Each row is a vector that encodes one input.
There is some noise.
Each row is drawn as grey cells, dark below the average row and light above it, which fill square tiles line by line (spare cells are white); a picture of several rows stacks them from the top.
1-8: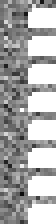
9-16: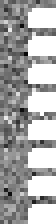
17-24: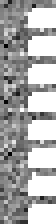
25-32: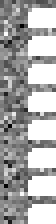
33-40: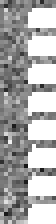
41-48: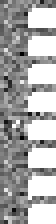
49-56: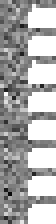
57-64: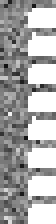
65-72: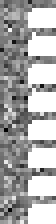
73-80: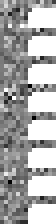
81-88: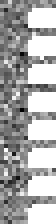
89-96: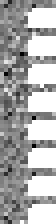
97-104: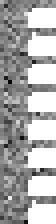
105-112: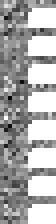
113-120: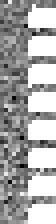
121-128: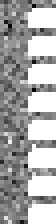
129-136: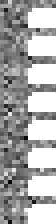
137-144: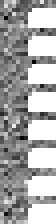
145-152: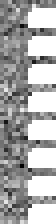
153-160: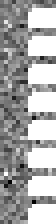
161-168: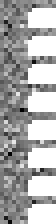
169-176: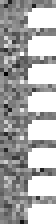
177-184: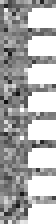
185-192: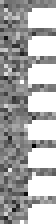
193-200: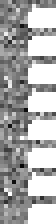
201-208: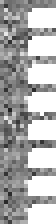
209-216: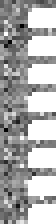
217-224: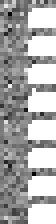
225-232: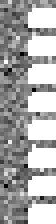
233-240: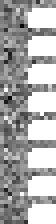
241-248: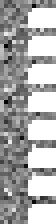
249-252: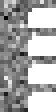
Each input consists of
either one of 8 labels, or four true/false values.
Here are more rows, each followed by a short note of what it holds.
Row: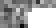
four true/false values
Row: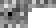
one of 8 labels
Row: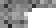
four true/false values
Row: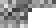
one of 8 labels
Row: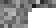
four true/false values
